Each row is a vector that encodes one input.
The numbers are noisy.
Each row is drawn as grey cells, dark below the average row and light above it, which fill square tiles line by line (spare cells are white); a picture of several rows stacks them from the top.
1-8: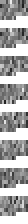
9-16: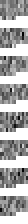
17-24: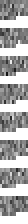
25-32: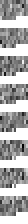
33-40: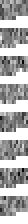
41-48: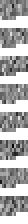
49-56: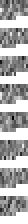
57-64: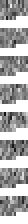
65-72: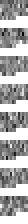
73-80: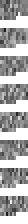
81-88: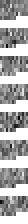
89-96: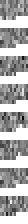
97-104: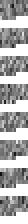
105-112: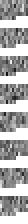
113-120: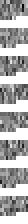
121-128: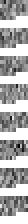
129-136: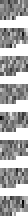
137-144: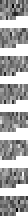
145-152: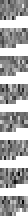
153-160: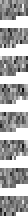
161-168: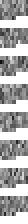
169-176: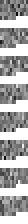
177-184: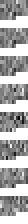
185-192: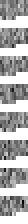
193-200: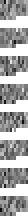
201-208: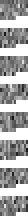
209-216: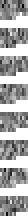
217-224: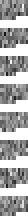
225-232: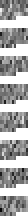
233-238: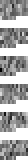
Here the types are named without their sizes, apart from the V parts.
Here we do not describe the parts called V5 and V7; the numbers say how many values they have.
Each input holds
a value of V7, together with either a node of a tree, or a true/false value and a value of V5.
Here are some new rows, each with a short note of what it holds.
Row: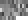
a true/false value, a value of V5 and a value of V7
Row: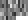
a node of a tree and a value of V7
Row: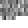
a true/false value, a value of V5 and a value of V7
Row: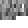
a true/false value, a value of V5 and a value of V7
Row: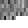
a true/false value, a value of V5 and a value of V7
